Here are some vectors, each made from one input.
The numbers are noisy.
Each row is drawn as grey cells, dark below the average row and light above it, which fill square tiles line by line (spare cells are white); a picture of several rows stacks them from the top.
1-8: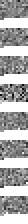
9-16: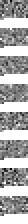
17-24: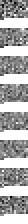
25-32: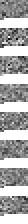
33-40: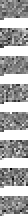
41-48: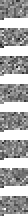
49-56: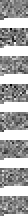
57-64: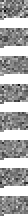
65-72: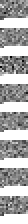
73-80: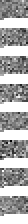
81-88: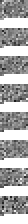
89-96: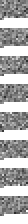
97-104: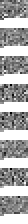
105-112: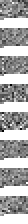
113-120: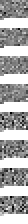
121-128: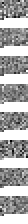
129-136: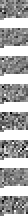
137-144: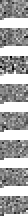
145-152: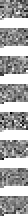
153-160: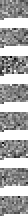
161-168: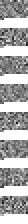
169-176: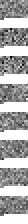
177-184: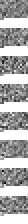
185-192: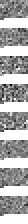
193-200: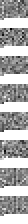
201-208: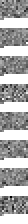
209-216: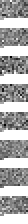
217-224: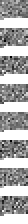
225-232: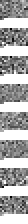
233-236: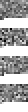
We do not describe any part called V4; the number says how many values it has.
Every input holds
either a point on each of two 6-point lines, or a list of up to two items, each a point on a 7-point line and a value of V4.
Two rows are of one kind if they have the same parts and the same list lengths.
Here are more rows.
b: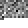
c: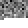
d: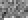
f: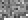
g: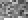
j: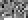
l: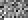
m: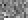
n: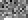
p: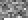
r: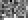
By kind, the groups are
b, l
c, j, n, r
d, f
g, m, p

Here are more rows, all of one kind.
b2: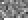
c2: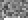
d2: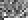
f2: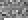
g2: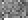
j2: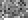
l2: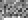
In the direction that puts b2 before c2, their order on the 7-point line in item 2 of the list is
b2, f2, g2, j2, l2, d2, c2.
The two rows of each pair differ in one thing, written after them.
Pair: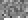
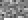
the place on the 7-point line in item 2 of the list
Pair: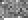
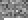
the place on the 7-point line in item 1 of the list
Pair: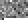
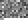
the place on the 7-point line in item 1 of the list
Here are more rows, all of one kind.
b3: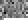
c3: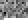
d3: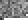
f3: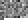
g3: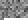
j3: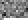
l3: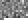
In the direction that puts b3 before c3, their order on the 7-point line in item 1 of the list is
j3, l3, d3, b3, f3, c3, g3.
